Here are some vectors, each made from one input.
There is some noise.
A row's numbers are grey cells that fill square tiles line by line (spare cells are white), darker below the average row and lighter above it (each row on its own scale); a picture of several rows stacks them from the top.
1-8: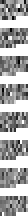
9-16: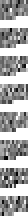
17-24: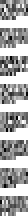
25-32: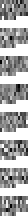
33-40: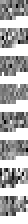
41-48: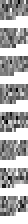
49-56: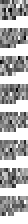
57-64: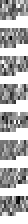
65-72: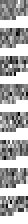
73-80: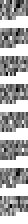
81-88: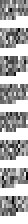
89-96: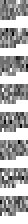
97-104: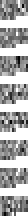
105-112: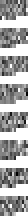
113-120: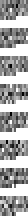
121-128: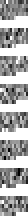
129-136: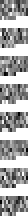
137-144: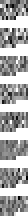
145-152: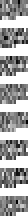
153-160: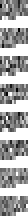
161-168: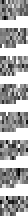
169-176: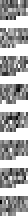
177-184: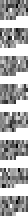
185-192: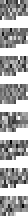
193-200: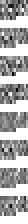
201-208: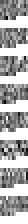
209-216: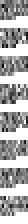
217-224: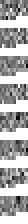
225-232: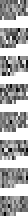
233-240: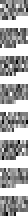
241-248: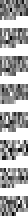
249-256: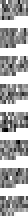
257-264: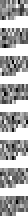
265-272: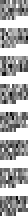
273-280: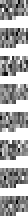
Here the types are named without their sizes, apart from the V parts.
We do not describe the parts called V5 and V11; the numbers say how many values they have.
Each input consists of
a true/false value, a value of V5 and a value of V11, together with a list of points on a line.
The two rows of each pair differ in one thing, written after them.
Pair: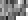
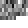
the true/false value
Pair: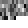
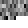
the true/false value
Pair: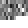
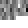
the value of V11
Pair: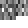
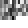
the value of V11
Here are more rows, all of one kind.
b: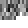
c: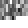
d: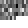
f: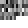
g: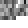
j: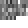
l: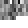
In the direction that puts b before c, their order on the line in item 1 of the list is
b, d, j, c, g, l, f.
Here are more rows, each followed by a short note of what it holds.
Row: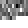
a true/false value, a value of V5 and a value of V11, together with the empty list
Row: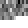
a true/false value, a value of V5 and a value of V11, together with a list of two items
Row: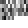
a true/false value, a value of V5 and a value of V11, together with a list of two items
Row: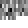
a true/false value, a value of V5 and a value of V11, together with the empty list
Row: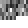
a true/false value, a value of V5 and a value of V11, together with a list of one item
